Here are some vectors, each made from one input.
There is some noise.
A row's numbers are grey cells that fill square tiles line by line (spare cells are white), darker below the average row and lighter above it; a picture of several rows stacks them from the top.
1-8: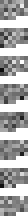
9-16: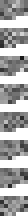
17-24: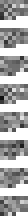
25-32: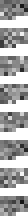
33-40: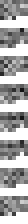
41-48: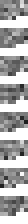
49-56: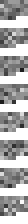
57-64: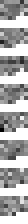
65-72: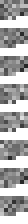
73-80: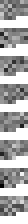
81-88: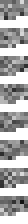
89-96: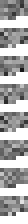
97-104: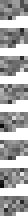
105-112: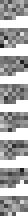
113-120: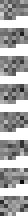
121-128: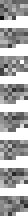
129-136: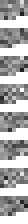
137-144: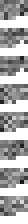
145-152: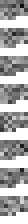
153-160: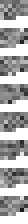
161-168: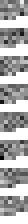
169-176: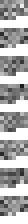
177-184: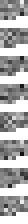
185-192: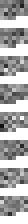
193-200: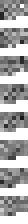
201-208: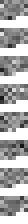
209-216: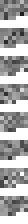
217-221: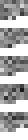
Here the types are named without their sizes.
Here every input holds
a point on each of three lines.
